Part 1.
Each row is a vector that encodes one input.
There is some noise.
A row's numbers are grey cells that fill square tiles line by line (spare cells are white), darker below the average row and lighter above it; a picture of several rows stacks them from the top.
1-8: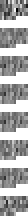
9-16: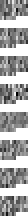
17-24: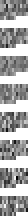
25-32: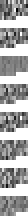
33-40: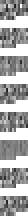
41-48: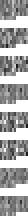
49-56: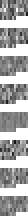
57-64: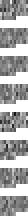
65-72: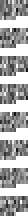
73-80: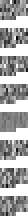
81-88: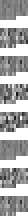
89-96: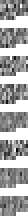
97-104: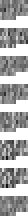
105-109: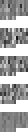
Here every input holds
a node of a 16-node tree.
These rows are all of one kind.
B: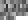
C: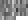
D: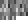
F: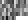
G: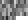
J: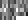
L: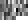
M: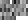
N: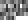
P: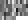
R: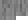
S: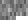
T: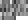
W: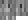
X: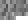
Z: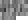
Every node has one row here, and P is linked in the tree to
C and L.
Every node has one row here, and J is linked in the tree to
D.
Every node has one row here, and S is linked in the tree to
G and R.
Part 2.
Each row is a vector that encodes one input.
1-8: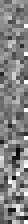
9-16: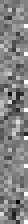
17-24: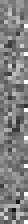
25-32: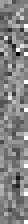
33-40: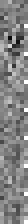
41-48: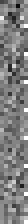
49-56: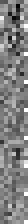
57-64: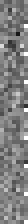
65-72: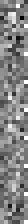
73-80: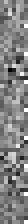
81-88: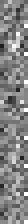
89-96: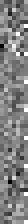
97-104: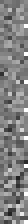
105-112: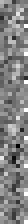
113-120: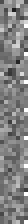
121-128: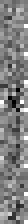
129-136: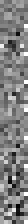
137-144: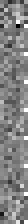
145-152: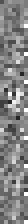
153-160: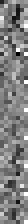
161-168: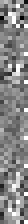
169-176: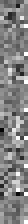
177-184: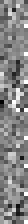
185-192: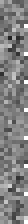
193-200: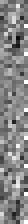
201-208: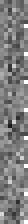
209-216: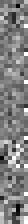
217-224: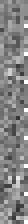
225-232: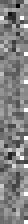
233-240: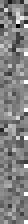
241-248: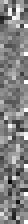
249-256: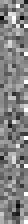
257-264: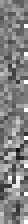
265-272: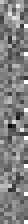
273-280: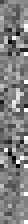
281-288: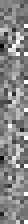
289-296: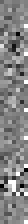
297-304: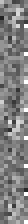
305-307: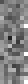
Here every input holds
either a point on an 11-point circle, or a fixed value.
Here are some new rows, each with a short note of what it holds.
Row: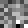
a fixed value
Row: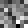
a fixed value
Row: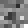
a point on an 11-point circle
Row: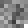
a point on an 11-point circle
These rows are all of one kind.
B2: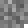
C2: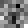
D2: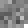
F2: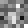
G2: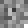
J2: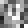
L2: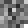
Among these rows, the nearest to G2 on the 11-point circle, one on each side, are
C2 and D2.
